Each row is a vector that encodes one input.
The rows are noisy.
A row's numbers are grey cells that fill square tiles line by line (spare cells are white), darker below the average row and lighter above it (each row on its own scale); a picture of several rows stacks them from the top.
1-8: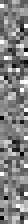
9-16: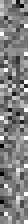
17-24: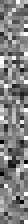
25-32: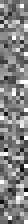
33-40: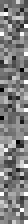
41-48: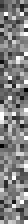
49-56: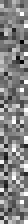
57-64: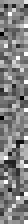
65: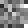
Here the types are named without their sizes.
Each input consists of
two labels.
